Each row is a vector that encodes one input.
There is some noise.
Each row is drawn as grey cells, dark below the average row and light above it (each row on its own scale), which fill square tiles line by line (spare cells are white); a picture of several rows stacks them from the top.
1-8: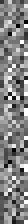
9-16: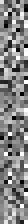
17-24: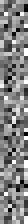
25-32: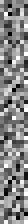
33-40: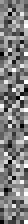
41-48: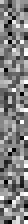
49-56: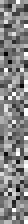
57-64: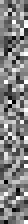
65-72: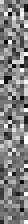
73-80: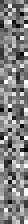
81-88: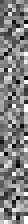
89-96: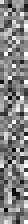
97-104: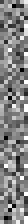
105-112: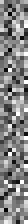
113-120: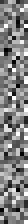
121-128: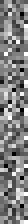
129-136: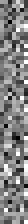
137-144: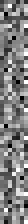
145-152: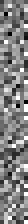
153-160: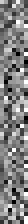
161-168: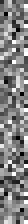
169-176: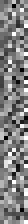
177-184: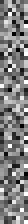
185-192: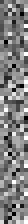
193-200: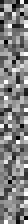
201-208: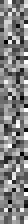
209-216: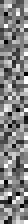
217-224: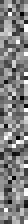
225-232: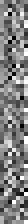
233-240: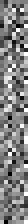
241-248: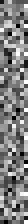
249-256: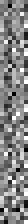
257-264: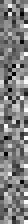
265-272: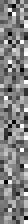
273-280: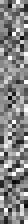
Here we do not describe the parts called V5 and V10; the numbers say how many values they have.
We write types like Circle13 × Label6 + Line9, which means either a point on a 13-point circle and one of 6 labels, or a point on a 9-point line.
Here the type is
Bool × (Tree11 + Unit) × V5 + Tree7 × V10.
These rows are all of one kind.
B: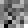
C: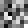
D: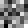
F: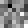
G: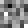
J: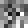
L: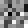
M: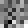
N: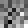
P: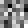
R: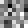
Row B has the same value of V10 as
M and P.
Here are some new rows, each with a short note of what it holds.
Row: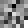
a true/false value and a value of V5
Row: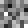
a node of a 7-node tree and a value of V10
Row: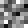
a node of a 7-node tree and a value of V10
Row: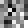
a node of a 7-node tree and a value of V10
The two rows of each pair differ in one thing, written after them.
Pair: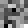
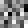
the value of V10
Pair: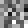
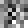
the node of the tree
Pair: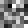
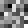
the value of V10
